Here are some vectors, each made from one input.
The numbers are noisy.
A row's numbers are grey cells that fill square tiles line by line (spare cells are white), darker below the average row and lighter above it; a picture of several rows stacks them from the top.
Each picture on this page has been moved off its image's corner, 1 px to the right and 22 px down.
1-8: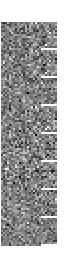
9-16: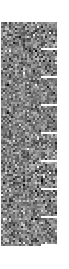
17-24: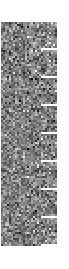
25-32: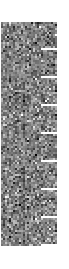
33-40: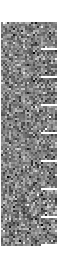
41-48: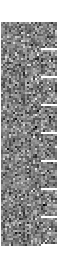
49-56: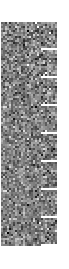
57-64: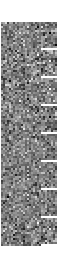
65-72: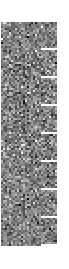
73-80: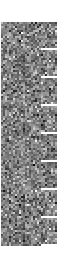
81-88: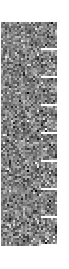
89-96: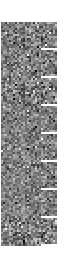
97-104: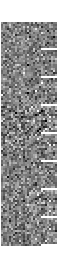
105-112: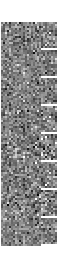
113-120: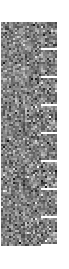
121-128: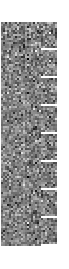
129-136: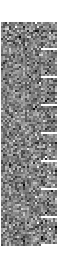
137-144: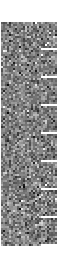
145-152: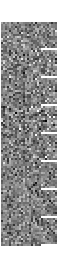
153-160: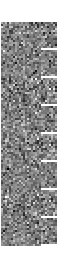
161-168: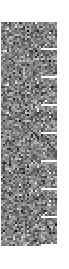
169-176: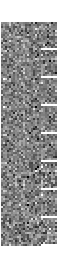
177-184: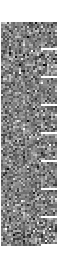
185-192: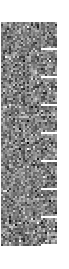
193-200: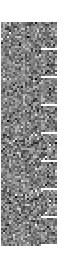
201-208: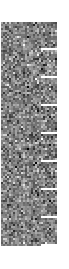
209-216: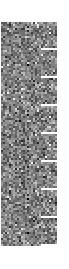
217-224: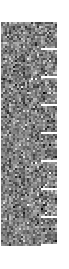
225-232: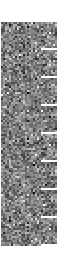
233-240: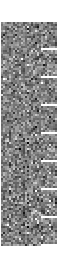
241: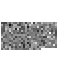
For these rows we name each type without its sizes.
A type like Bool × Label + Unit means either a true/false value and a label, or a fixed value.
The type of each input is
Circle × Line + Tree × Tree.
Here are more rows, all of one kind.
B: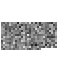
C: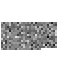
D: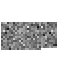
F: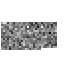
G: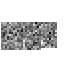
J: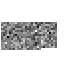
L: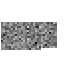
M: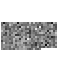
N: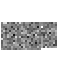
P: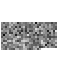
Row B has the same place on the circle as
G and P.
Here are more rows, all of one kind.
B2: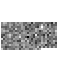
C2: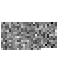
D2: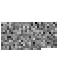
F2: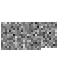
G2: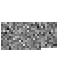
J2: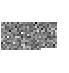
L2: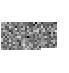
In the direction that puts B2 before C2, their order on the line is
D2, F2, G2, B2, L2, C2, J2.
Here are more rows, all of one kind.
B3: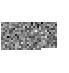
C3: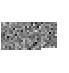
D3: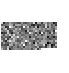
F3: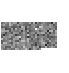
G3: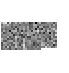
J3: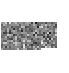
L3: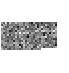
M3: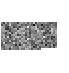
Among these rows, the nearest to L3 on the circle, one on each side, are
G3 and M3.
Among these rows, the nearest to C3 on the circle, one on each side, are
B3 and F3.
